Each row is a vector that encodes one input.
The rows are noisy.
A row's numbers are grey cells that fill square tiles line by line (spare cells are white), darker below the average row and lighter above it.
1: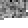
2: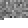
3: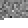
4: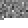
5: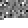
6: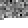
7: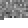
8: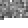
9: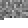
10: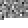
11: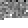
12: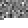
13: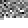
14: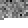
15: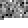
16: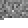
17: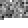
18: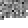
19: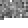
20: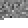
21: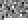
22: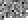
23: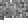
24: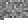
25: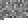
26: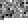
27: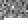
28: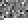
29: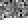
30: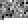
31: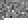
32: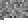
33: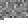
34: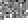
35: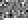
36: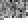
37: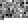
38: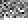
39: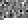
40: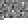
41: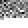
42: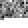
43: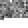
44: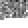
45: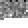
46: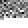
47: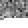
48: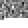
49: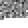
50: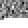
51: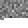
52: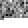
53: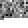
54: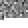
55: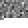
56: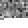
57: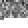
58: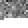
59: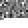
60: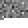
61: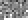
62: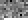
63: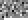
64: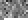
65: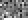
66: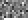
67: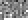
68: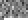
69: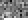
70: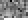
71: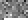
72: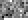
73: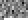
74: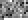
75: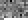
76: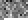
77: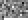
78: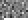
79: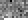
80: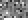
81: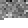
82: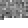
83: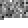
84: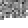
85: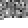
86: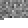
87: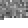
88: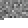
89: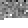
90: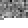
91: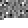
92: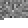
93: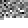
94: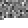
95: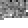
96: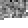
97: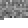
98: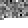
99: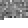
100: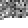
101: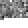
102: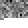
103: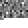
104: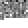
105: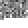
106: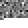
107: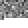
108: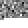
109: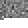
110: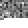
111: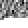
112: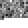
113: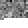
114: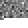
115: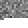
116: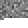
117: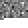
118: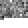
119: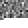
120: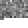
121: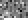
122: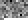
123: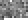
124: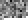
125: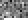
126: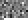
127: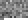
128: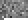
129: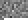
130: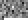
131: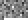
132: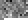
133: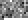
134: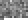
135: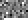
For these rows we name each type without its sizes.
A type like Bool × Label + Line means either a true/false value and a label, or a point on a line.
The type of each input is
List(Line).
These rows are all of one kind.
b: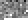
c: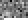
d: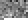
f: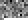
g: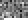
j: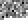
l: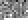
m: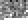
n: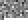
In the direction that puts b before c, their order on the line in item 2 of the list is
j, m, l, b, n, d, c, g, f.
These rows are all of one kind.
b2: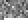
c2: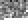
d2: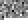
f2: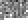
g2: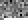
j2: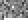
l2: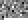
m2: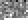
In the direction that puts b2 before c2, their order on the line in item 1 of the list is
l2, d2, j2, b2, f2, m2, c2, g2.
